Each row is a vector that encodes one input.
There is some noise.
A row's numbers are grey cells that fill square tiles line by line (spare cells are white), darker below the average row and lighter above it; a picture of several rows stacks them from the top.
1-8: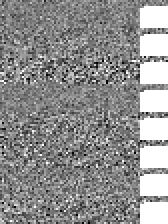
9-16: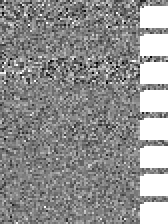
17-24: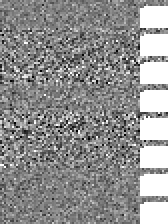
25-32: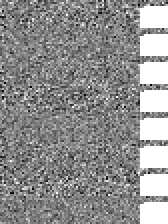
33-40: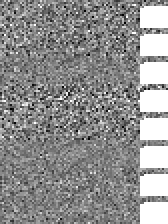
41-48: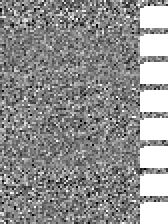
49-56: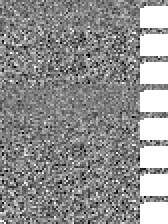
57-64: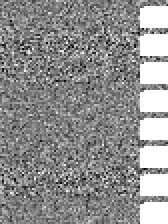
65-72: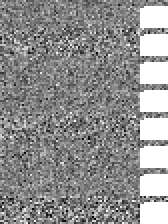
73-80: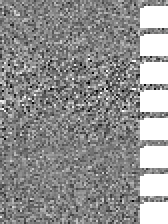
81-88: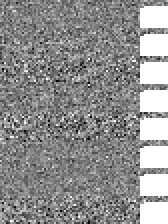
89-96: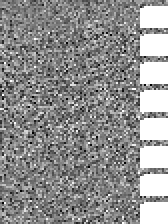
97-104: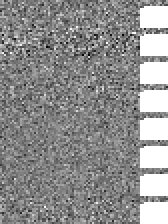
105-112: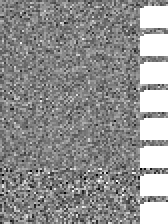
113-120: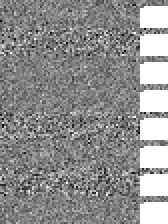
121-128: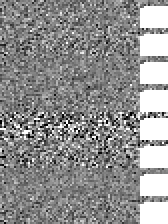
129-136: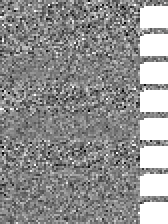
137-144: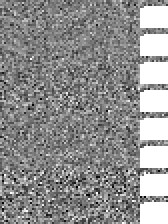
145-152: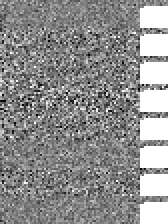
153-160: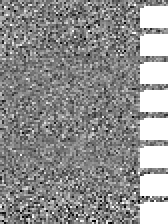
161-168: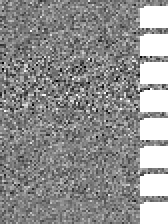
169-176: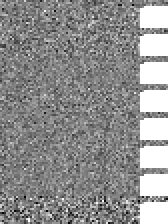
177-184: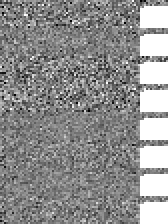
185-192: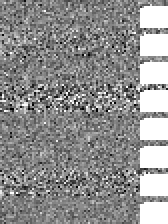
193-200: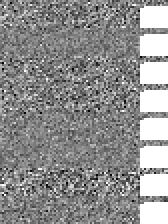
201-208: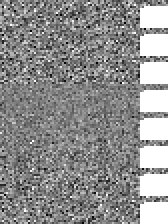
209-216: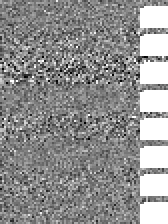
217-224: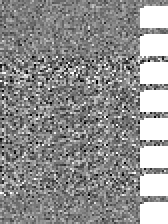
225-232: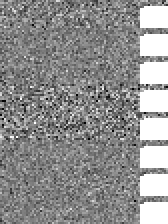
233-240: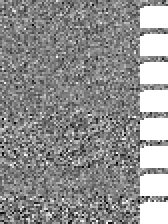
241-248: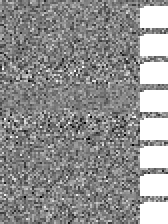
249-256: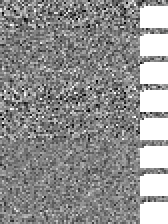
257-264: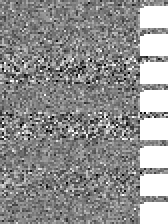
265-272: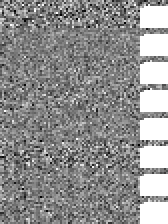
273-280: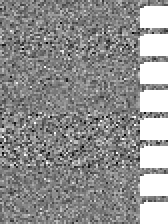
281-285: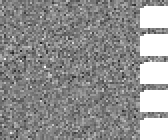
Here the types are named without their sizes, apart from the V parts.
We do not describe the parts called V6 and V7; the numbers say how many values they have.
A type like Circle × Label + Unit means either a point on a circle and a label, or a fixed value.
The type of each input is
Bool × Label + (Tree + V6) × V7.
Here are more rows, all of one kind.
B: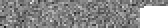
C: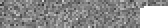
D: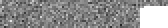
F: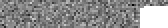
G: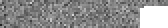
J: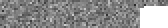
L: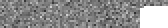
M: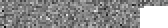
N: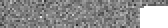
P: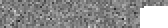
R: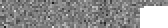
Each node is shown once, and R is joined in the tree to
P.
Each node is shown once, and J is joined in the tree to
F, G and L.
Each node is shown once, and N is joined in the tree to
L.
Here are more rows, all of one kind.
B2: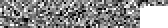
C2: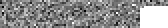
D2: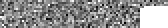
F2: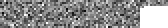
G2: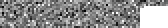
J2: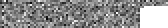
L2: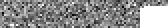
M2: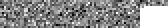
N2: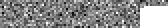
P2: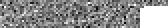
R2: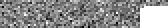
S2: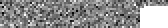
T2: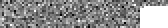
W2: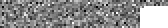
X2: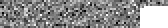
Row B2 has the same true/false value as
D2, L2, P2 and T2.
